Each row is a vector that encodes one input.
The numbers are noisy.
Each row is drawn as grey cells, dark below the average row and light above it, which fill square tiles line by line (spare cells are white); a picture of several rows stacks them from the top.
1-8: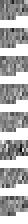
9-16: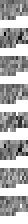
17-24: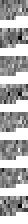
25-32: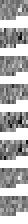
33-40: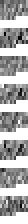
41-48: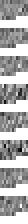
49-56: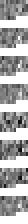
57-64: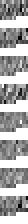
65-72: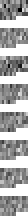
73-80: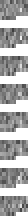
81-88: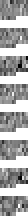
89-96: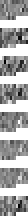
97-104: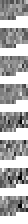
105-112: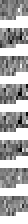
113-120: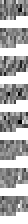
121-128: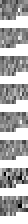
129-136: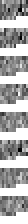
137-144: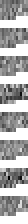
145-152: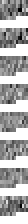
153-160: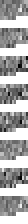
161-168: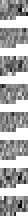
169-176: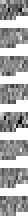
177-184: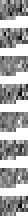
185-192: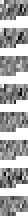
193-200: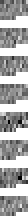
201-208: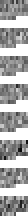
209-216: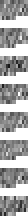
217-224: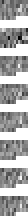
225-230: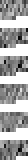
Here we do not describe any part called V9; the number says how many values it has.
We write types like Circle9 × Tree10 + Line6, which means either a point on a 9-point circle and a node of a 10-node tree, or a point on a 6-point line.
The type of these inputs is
Bool × V9 + (Label8 + Line6) × Line8.
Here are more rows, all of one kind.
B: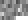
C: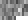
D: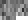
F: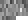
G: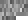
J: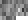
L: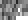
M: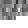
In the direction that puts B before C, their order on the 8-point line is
M, B, F, G, J, D, L, C.
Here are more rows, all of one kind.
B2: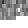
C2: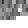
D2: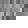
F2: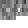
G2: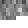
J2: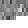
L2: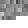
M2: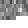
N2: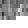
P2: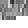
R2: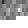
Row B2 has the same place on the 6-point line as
F2, G2, N2 and R2.
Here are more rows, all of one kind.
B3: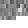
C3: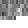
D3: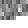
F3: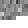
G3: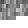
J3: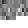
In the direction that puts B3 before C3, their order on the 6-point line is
D3, F3, B3, G3, C3, J3.
